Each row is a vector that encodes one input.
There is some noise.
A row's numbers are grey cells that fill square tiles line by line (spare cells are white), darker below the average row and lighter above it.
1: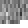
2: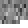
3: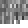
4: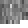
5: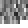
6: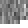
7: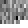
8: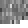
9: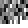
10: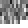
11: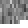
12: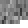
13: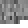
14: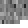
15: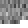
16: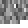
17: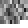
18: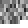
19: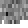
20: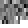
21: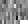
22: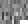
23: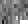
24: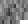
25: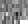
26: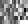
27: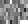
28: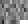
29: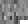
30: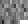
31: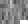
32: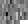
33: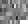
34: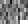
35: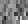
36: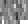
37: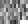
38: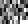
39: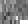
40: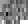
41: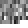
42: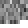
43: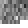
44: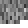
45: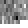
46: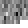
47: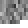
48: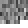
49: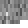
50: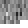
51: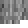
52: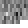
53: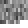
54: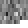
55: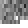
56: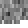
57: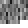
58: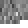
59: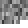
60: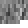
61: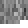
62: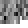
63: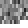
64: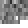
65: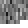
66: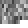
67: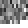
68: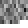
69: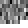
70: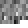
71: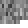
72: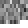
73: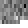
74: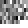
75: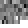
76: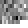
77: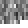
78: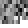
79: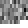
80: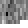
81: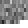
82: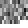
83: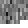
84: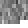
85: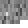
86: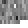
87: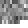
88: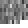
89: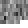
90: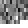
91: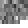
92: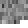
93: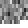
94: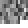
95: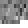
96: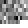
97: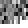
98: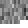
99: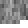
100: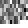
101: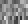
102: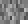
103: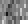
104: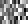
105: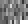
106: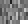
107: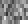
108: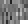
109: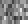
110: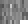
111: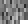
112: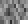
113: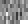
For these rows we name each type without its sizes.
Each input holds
a point on a circle, a point on each of two lines and a true/false value.
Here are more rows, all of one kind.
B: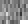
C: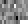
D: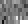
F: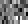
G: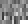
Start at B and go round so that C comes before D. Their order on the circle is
B, F, G, C, D.
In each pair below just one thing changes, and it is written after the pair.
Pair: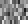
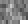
the place on one of the two lines
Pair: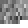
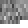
the place on the circle
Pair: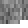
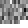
the true/false value
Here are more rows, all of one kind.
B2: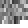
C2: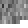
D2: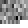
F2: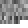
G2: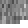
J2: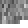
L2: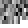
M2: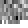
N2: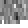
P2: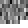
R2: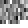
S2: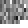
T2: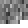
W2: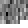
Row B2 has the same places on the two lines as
C2, G2, J2 and P2.
